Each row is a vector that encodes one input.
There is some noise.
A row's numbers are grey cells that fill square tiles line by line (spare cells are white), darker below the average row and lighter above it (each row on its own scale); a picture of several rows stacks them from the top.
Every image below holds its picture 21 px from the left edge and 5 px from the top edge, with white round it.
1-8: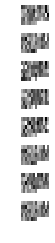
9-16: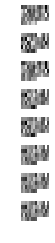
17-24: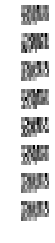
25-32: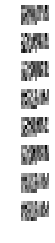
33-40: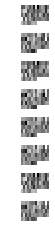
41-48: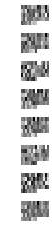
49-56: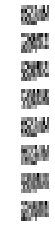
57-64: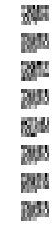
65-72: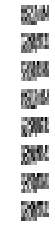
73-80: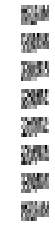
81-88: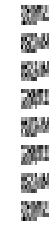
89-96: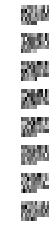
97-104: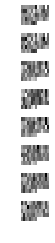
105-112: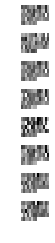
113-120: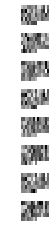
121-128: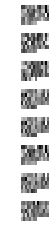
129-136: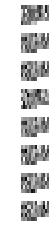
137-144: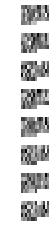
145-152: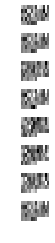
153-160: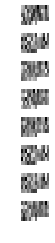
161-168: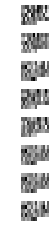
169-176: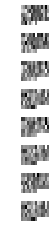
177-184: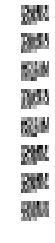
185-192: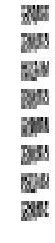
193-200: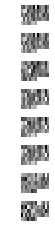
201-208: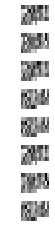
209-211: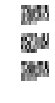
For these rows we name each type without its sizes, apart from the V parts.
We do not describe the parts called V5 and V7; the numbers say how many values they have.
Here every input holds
either a label and a value of V7, or a point on a line and a value of V5.
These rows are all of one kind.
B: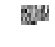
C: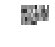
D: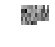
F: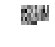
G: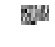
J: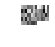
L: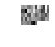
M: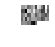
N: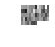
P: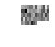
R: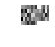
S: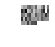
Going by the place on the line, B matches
D and S.
